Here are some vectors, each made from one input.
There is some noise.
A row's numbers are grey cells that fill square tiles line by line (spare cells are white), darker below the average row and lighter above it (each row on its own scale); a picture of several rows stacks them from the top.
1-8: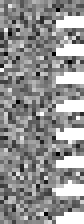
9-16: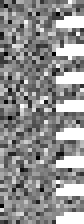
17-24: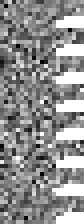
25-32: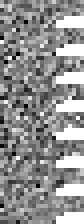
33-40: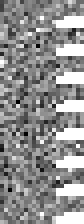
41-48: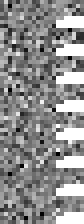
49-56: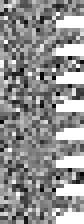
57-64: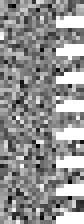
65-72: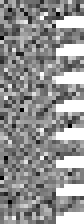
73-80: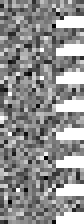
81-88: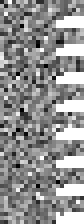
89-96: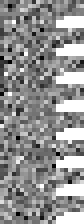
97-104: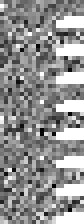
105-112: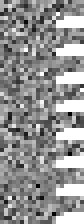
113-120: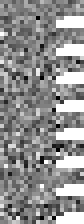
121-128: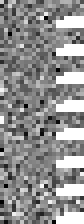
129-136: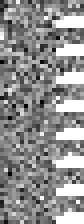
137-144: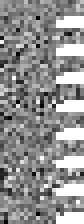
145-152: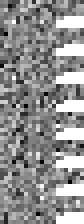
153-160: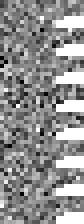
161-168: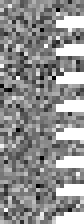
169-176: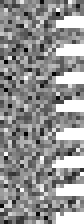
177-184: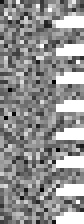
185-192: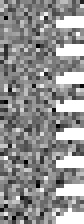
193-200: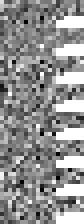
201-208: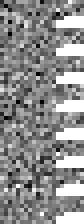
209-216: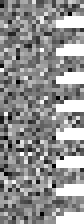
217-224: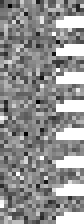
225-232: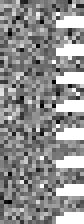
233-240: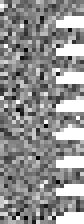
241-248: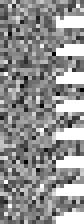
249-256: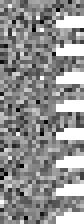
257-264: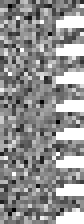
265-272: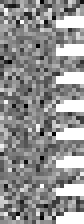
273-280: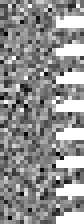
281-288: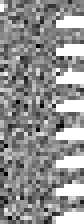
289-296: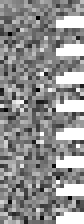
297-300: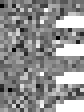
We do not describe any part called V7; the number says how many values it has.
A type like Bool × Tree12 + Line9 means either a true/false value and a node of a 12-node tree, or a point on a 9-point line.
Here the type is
(Line5 + Line13) × V7.
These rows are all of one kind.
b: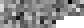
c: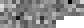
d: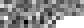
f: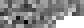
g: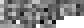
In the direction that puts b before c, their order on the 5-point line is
g, b, c, d, f.
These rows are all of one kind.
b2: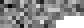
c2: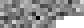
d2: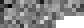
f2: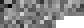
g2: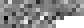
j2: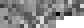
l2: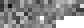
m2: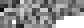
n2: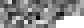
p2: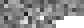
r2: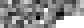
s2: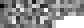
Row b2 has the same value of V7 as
d2, f2 and l2.
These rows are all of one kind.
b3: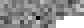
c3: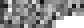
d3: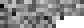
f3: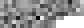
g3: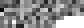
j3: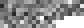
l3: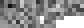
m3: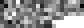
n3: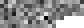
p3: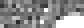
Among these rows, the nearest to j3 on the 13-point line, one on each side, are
l3 and n3.
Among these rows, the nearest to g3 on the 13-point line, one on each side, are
f3 and p3.
